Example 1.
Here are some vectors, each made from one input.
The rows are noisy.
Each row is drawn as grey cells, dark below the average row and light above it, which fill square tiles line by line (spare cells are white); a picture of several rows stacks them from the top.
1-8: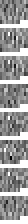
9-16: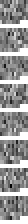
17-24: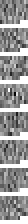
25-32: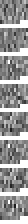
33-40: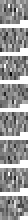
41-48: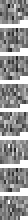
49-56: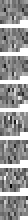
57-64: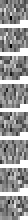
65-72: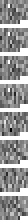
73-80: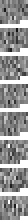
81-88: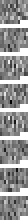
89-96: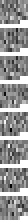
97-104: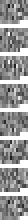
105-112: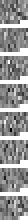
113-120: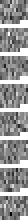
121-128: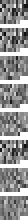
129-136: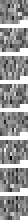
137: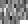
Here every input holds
either a point on a 10-point circle, or a fixed value.
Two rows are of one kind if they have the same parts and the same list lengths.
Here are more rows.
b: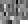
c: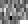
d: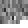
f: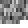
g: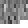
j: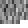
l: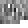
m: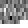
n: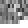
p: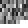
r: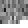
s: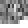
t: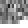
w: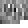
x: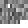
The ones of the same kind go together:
b, c, d, f, g, j, l, m, n, r, s, t, w, x
p

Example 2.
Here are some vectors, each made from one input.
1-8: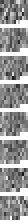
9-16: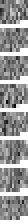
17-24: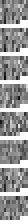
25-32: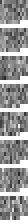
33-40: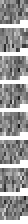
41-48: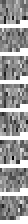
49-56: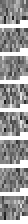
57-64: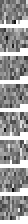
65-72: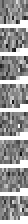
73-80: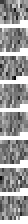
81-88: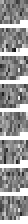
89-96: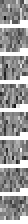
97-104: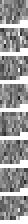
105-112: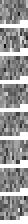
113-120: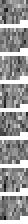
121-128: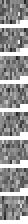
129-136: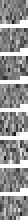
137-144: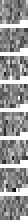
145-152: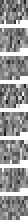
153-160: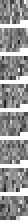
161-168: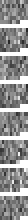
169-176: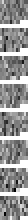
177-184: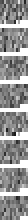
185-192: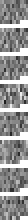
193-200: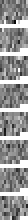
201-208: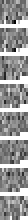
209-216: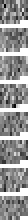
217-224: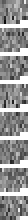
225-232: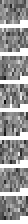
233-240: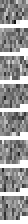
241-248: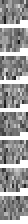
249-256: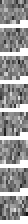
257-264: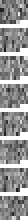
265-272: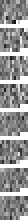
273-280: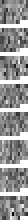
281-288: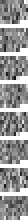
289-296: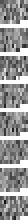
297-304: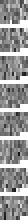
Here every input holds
a point on a 5-point line and a point on an 8-point line.
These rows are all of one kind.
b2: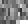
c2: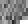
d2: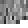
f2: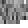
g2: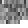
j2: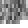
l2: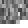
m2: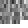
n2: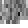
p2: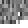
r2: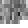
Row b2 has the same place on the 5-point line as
l2 and p2.
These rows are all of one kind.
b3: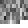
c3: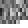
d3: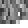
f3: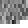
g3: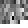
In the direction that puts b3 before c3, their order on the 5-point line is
f3, b3, g3, c3, d3.
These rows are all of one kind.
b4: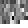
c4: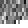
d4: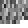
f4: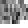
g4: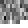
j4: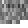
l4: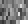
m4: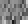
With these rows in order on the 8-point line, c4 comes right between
l4 and m4.
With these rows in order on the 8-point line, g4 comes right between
b4 and f4.
